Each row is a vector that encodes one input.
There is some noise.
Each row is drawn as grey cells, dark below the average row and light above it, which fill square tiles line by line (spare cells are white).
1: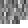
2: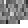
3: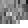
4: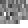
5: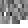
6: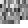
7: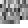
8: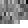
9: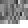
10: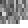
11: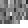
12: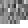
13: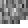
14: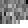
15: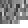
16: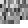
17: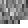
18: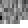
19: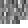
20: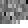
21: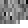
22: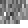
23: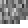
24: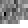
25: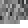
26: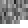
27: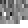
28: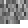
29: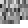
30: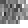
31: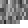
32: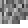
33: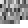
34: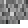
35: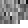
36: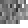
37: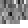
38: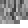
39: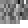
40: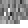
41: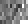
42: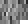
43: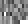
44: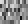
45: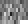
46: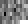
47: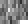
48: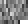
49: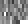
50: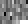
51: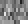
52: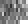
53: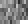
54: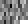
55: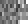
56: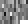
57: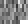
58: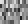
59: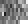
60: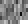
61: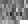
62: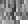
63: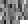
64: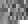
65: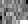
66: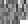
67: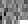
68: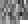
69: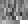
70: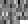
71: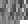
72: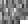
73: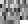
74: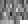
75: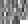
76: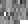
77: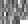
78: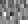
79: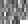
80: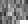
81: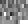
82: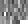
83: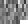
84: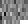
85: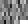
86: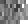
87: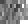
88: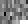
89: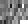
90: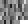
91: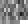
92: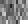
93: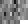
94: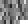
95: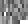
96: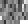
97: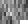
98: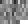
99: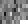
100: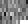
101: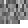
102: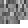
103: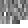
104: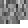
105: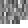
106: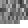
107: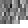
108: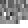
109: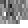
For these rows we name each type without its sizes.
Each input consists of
a list of points on a circle.
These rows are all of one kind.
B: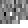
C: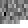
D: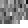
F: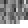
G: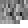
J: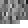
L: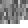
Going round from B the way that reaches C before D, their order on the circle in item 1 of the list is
B, C, L, G, F, J, D.
